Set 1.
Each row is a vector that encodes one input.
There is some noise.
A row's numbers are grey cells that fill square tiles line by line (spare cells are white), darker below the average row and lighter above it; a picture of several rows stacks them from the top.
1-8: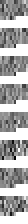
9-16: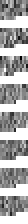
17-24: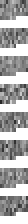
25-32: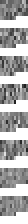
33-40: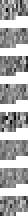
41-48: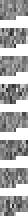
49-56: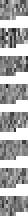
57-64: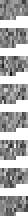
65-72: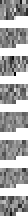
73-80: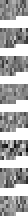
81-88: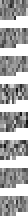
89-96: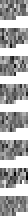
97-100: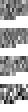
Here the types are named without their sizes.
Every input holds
either a point on a circle and a true/false value, or a label.
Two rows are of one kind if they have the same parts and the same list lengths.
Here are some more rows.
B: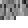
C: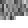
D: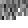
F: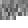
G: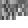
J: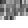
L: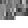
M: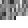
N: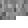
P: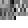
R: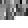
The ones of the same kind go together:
B, D, F, G, M, N, P
C, J, L, R

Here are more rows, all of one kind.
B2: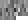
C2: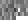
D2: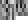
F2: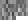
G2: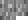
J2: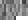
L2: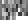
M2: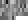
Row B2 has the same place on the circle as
G2 and L2.
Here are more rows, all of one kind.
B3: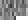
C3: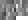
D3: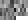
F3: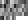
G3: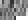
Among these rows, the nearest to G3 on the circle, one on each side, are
B3 and D3.
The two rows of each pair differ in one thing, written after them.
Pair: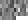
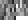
the true/false value
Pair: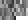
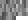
the true/false value
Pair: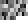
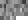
the place on the circle
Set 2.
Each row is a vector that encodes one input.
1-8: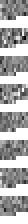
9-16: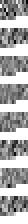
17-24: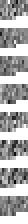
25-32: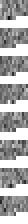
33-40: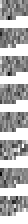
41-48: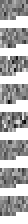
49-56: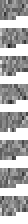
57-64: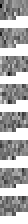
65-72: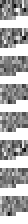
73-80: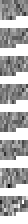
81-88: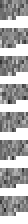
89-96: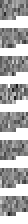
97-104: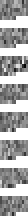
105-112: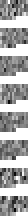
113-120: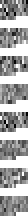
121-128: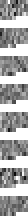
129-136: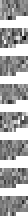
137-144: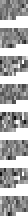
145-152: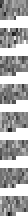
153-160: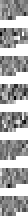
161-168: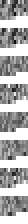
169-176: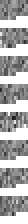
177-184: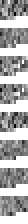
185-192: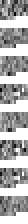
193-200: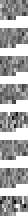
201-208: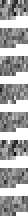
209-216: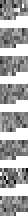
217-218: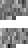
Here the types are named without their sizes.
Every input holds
either three true/false values, or a list of points on a line.
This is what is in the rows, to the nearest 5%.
About 25% of them hold three true/false values. The rest are lists of points on a line.
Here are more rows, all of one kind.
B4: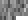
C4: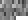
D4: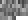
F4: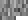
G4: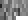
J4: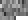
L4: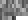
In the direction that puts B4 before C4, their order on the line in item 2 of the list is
L4, D4, B4, G4, C4, F4, J4.
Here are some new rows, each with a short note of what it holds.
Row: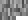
a list of two items
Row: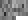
a list of two items
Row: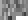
a list of one item
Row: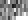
three true/false values
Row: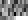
three true/false values
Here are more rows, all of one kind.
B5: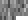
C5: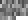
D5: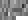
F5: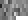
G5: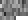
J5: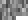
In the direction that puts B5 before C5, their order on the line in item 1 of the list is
F5, D5, B5, J5, G5, C5.
